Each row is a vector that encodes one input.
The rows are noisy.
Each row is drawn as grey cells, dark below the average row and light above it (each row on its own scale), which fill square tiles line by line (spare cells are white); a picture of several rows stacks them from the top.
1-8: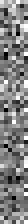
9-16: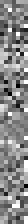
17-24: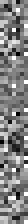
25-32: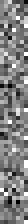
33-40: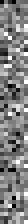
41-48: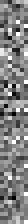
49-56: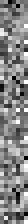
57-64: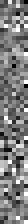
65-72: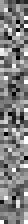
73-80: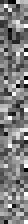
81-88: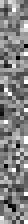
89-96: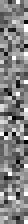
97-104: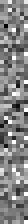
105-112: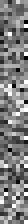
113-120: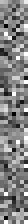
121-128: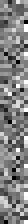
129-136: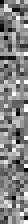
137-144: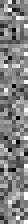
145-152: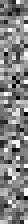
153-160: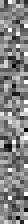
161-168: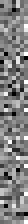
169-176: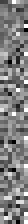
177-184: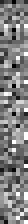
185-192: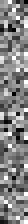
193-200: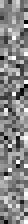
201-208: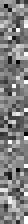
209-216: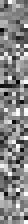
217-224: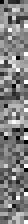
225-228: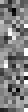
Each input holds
one of 9 labels and one of 10 labels.
